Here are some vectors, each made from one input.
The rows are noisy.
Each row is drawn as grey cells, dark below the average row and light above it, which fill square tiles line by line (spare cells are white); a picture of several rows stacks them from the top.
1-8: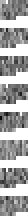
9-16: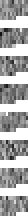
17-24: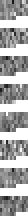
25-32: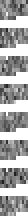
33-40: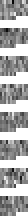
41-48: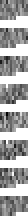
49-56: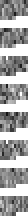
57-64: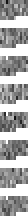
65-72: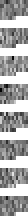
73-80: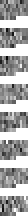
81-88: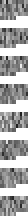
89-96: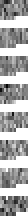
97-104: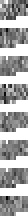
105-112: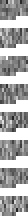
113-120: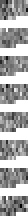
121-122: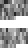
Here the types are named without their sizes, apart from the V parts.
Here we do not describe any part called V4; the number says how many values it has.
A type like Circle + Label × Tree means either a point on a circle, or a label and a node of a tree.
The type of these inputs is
List(Bool × Line) × V4.
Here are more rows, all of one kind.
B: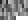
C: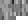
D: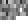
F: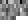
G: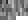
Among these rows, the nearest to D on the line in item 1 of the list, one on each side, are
C and G.
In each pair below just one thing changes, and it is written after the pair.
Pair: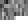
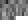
the true/false value in item 2 of the list
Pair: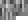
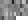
the true/false value in item 2 of the list
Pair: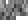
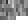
the value of V4
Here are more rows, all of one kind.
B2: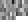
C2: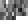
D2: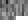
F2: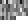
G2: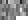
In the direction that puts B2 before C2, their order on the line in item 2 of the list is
D2, B2, C2, G2, F2.
